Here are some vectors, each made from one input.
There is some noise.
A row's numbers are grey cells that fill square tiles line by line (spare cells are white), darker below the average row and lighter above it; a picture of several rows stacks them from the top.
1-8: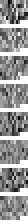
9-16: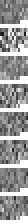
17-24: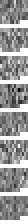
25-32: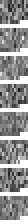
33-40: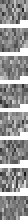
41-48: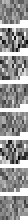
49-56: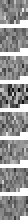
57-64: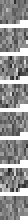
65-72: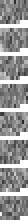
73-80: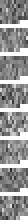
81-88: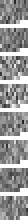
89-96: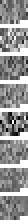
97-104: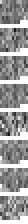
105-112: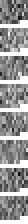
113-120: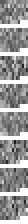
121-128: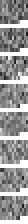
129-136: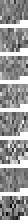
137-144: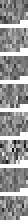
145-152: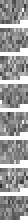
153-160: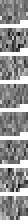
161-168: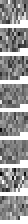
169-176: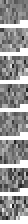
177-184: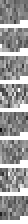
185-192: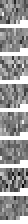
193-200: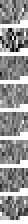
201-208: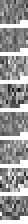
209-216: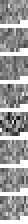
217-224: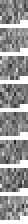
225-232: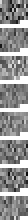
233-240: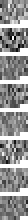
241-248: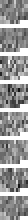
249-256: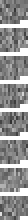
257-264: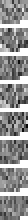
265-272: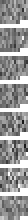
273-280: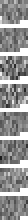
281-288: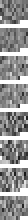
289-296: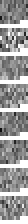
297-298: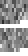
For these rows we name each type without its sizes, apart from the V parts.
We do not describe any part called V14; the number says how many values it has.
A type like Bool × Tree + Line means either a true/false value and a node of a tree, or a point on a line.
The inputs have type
(Line + List(Circle)) × Tree + V14.
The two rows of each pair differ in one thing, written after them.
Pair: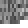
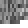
the place on the circle in item 2 of the list
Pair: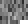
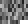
the place on the circle in item 2 of the list
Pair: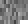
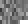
the place on the circle in item 1 of the list
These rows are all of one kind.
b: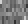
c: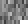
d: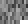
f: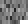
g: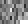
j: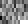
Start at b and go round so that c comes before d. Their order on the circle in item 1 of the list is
b, g, f, c, j, d.
